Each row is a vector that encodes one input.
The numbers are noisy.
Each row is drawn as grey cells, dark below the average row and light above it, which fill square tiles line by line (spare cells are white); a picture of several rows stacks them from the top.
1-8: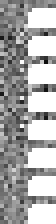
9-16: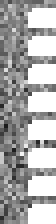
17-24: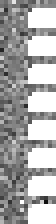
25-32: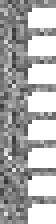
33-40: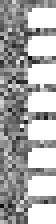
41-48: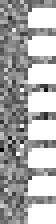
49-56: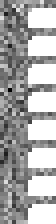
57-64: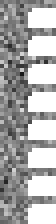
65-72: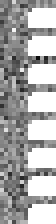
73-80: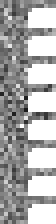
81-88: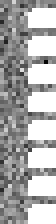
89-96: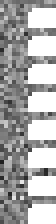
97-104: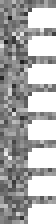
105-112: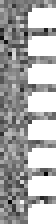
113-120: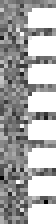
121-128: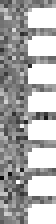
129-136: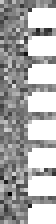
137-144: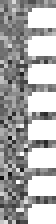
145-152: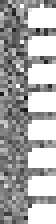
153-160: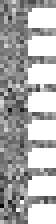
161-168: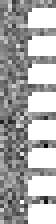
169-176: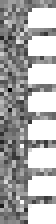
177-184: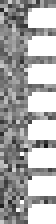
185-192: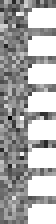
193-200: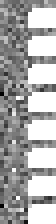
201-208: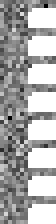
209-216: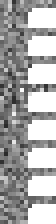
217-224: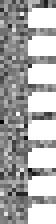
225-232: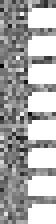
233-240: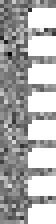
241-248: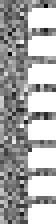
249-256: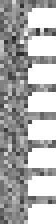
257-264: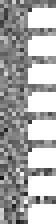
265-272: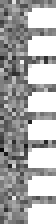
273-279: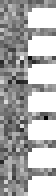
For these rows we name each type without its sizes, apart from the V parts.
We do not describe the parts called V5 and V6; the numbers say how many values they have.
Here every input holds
either a value of V5 and a value of V6, or a list of points on a line.
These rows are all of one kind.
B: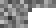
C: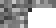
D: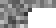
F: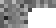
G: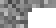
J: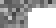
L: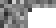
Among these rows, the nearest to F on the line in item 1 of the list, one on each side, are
B and C.
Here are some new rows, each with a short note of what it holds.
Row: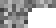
a list of one item
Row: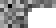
a value of V5 and a value of V6
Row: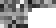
the empty list
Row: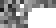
a value of V5 and a value of V6
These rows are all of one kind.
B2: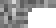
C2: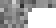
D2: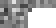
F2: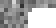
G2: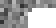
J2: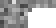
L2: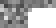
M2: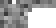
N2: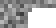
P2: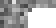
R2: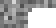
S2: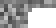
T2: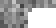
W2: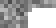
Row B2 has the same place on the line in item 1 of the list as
C2, F2, R2 and T2.
